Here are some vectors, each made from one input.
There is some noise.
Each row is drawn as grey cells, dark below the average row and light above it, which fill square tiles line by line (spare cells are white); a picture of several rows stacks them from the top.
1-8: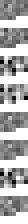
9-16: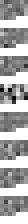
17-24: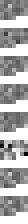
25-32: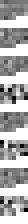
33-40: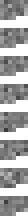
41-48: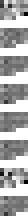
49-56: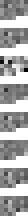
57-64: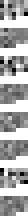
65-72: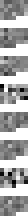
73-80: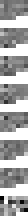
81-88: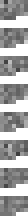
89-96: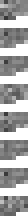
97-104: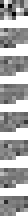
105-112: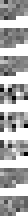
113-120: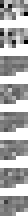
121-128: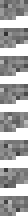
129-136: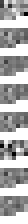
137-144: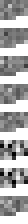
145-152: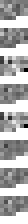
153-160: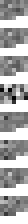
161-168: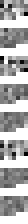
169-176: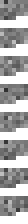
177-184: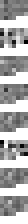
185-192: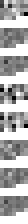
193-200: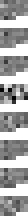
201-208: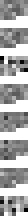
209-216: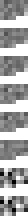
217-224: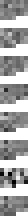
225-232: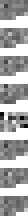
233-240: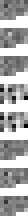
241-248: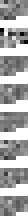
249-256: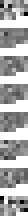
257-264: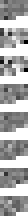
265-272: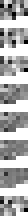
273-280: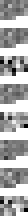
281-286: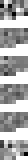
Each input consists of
either a point on a 5-point line and a point on a 13-point line, or a point on a 6-point line.
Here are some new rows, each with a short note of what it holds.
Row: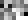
a point on a 6-point line
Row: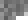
a point on a 5-point line and a point on a 13-point line
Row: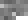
a point on a 5-point line and a point on a 13-point line
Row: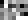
a point on a 6-point line
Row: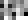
a point on a 6-point line
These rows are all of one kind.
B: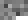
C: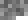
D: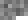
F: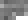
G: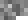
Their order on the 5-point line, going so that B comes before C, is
B, D, C, F, G.
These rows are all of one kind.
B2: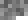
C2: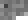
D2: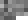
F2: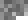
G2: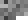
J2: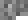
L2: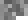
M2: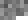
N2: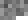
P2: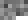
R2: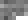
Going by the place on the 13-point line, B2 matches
L2, M2, N2 and P2.
